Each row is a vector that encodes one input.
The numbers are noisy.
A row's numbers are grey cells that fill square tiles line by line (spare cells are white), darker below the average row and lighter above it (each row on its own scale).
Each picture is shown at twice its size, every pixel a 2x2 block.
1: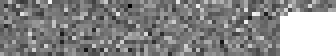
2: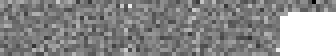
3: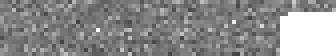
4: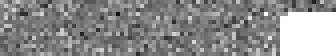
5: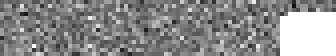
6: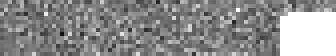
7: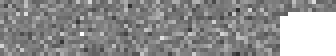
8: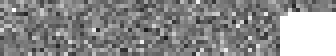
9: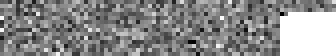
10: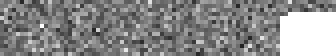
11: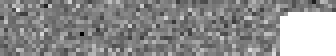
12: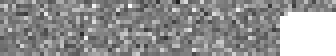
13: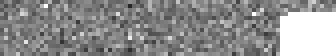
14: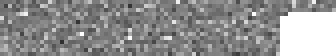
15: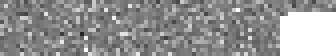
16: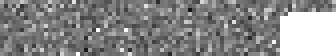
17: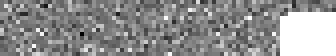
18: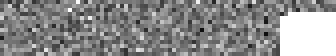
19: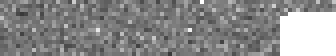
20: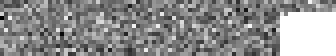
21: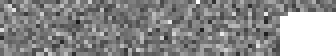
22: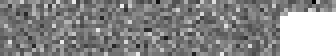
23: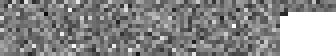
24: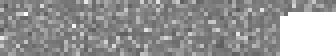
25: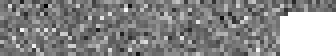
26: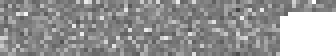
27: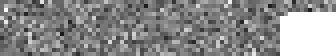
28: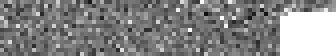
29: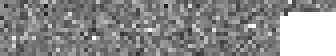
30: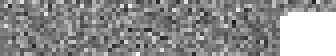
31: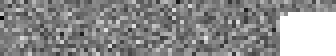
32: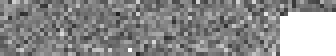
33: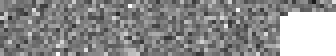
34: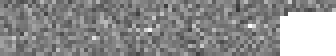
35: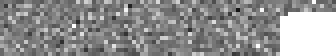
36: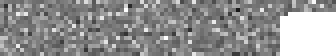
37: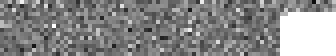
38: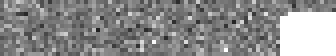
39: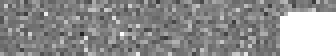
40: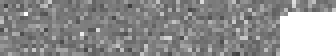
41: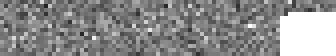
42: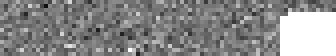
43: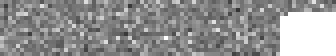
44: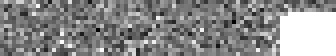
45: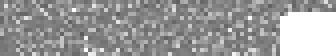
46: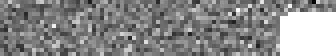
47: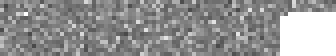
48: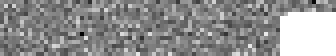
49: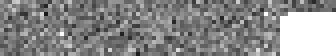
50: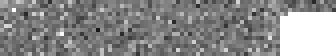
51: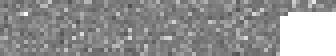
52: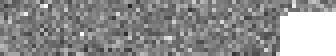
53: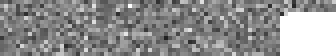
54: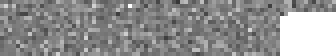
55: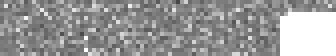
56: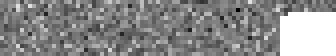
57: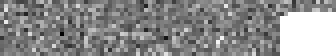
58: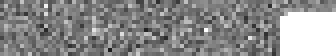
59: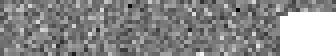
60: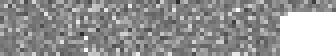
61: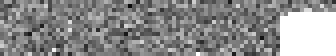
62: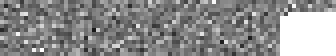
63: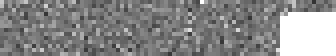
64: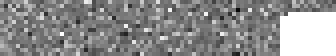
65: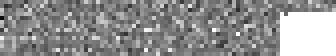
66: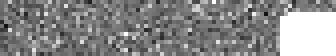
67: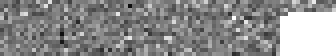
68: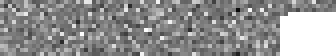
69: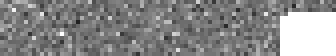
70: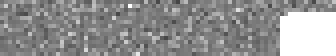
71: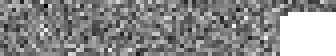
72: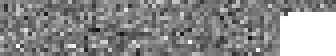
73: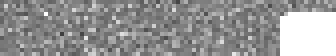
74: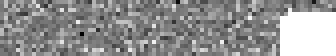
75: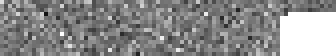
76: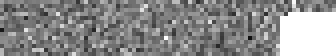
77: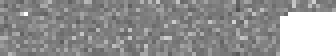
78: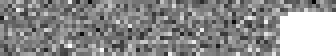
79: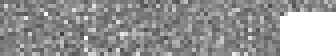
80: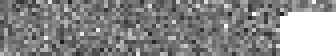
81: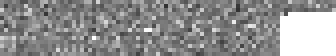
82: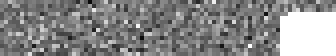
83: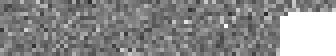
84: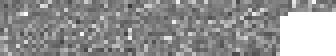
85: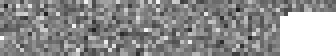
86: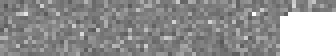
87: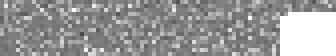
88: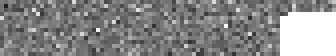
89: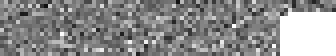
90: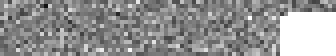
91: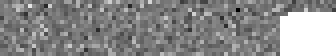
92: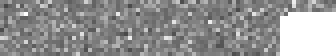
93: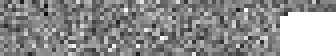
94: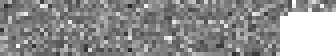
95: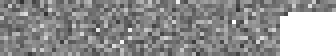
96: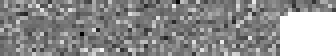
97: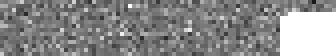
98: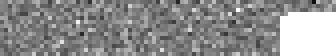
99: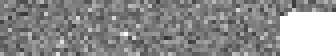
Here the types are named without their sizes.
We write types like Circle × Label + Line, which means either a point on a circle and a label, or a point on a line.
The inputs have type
List(Line).
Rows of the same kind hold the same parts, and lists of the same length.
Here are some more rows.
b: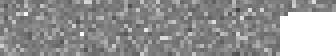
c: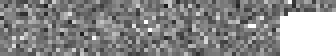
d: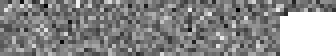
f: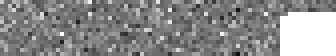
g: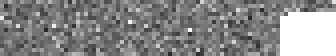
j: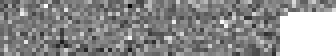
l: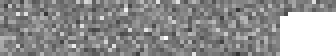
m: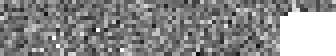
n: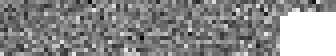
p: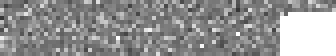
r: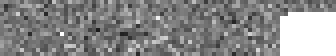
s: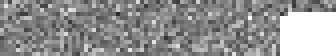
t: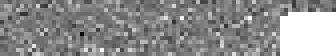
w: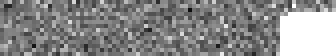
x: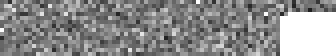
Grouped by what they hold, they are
b, d, f, l, r, s, t, x
c, p
g, j, m, n, w

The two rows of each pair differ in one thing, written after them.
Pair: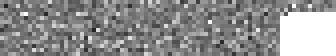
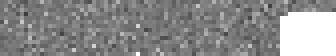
the place on the line in item 2 of the list
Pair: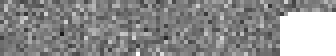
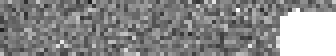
the place on the line in item 1 of the list
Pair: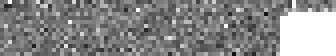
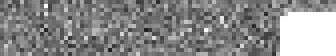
the place on the line in item 2 of the list
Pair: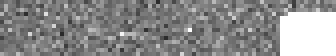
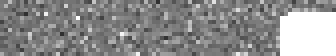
the place on the line in item 2 of the list
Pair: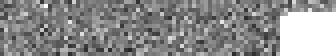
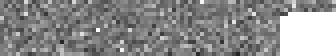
the place on the line in item 2 of the list
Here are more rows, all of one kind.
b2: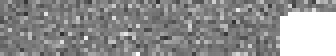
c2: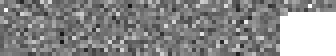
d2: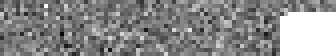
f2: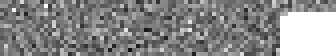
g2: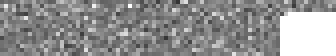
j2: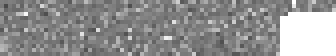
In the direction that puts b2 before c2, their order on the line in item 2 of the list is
j2, b2, f2, g2, d2, c2.
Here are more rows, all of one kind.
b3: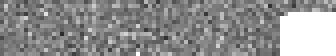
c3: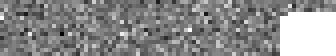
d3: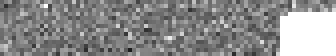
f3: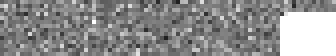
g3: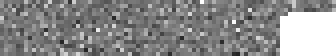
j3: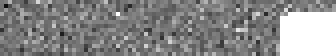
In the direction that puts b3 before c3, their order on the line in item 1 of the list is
b3, j3, c3, d3, f3, g3.
